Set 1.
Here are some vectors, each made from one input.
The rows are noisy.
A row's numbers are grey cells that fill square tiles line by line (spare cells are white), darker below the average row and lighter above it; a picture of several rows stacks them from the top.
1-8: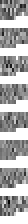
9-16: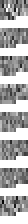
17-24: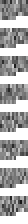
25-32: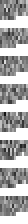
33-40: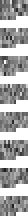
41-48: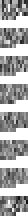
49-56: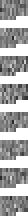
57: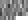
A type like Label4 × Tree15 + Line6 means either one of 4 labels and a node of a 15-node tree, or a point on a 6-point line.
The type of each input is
Line6 × (Tree8 + Unit).
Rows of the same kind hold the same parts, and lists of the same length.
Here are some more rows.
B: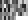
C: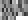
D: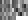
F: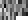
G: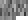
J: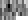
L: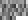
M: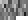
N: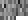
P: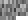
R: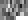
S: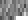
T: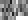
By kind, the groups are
B, D, J, L, P, S
C, F, G, M, N, R, T

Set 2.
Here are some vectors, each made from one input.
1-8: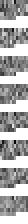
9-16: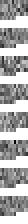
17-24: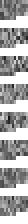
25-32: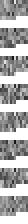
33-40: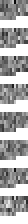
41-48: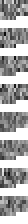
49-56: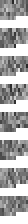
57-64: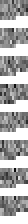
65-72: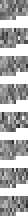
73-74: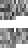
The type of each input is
Line7 + Tree8.
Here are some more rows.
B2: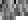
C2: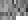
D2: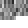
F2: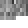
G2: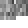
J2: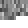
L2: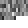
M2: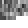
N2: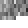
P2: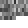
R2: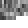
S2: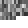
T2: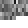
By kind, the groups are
B2, J2, P2, S2, T2
C2, D2, F2, G2, L2, M2, N2, R2

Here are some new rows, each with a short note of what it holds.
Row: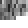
a point on a 7-point line
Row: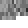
a point on a 7-point line
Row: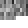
a point on a 7-point line
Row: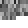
a node of an 8-node tree
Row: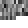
a node of an 8-node tree
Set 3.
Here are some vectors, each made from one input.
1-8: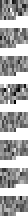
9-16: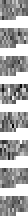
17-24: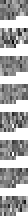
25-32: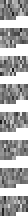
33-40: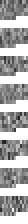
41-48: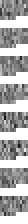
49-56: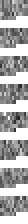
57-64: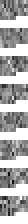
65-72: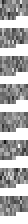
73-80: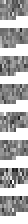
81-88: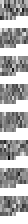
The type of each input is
Bool × Line8.
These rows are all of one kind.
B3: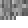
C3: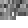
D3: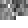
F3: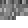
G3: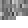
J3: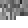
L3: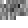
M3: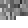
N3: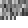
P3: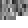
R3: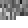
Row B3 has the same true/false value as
G3 and N3.
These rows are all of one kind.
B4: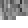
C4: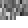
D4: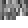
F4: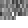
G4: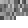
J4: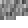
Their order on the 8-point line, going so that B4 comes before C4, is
D4, B4, C4, J4, F4, G4.
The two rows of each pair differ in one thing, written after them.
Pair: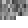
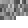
the true/false value
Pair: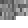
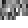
the true/false value
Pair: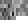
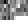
the place on the 8-point line
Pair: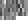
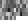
the place on the 8-point line
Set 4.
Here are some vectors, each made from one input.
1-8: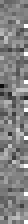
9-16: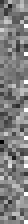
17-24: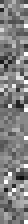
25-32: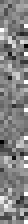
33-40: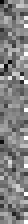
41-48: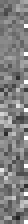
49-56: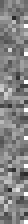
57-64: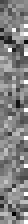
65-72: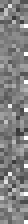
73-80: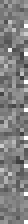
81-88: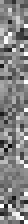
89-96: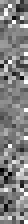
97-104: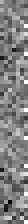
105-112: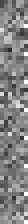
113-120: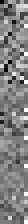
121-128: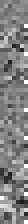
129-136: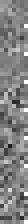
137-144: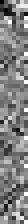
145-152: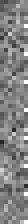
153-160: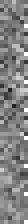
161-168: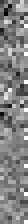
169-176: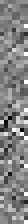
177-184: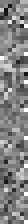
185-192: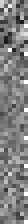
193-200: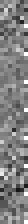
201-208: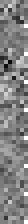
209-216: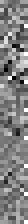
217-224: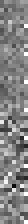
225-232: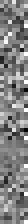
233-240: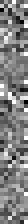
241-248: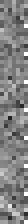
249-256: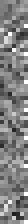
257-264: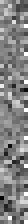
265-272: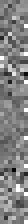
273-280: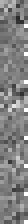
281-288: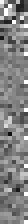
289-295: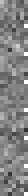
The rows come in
2 kinds.
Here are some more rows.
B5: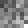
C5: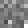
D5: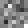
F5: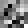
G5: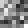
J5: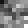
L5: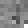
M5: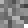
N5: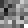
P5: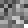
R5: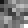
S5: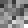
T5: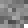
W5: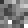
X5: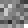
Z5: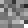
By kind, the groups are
B5, F5, G5, J5, L5, M5, P5, R5, S5, T5, X5, Z5
C5, D5, N5, W5

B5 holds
a point on an 11-point line and four true/false values.
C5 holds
a point on an 11-point line.
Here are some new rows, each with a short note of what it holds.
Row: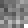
a point on an 11-point line
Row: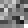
a point on an 11-point line and four true/false values
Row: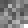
a point on an 11-point line and four true/false values
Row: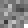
a point on an 11-point line
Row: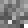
a point on an 11-point line
